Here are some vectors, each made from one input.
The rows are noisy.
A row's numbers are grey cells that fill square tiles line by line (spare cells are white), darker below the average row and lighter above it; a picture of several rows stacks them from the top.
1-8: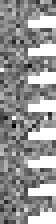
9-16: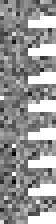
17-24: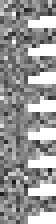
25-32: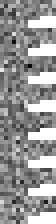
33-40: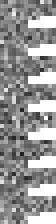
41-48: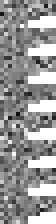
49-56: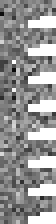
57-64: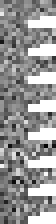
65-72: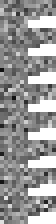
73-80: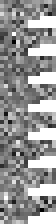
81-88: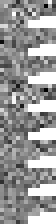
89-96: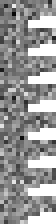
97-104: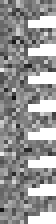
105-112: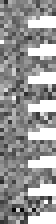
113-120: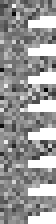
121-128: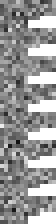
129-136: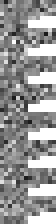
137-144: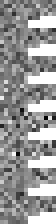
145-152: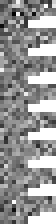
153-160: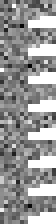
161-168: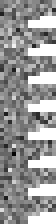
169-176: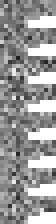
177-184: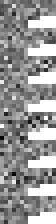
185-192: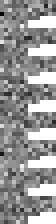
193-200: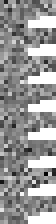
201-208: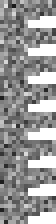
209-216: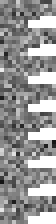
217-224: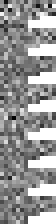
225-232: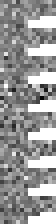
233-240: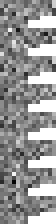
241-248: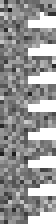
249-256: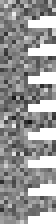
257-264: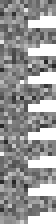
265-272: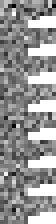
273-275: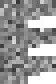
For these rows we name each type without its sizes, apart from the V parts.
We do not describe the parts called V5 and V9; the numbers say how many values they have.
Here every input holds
a node of a tree, together with either a point on a line, or a value of V5 and a value of V9.
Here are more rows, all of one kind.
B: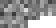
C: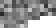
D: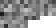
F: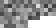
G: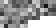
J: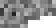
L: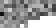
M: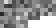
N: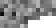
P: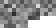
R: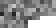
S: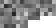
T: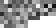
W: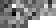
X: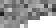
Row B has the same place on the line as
F, J, T and X.
